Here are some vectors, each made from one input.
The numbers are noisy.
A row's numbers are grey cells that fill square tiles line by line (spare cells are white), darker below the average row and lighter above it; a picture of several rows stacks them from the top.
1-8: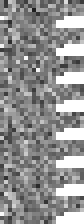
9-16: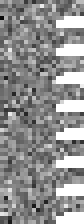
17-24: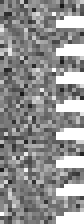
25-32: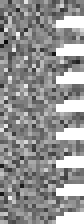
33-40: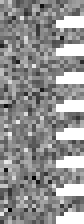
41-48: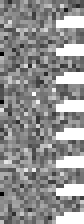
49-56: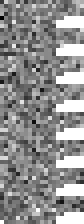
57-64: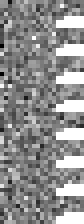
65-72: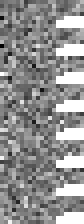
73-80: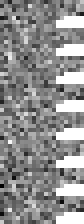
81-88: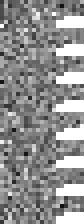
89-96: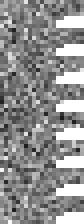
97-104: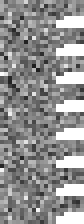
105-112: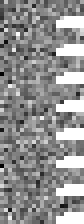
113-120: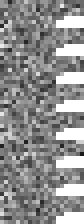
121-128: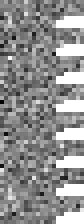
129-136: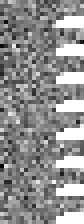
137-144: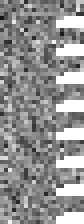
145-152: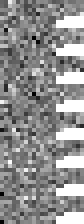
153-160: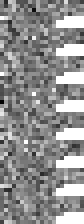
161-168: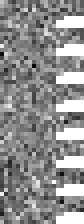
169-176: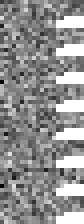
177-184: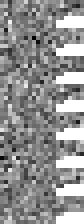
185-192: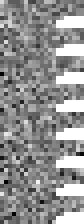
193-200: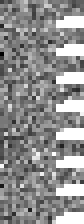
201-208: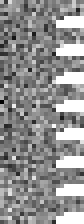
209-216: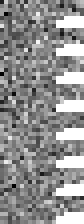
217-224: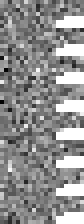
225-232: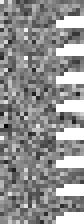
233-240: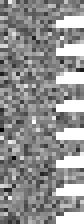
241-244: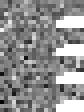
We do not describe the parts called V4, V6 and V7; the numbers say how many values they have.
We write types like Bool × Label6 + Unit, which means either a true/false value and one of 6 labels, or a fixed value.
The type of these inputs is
(Bool × V6 + V7) × Label5 + Tree8 × V4.
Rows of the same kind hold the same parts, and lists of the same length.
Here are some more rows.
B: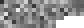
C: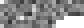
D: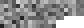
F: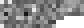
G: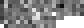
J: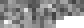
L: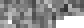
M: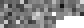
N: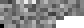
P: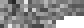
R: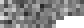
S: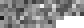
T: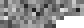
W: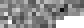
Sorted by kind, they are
B, D, J, L, N, P, W
C, F, R, T
G, M, S

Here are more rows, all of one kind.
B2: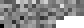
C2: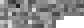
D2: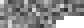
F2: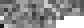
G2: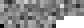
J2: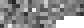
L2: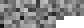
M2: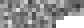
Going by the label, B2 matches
G2 and L2.
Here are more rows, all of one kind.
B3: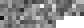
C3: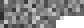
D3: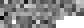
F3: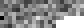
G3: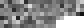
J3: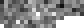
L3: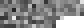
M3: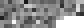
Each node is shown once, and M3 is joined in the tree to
D3 and G3.
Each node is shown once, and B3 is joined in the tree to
G3.
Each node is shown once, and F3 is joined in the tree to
L3.
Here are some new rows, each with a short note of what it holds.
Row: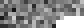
a node of an 8-node tree and a value of V4
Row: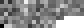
one of 5 labels, a true/false value and a value of V6
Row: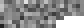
one of 5 labels, a true/false value and a value of V6
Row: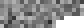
one of 5 labels and a value of V7
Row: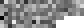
a node of an 8-node tree and a value of V4
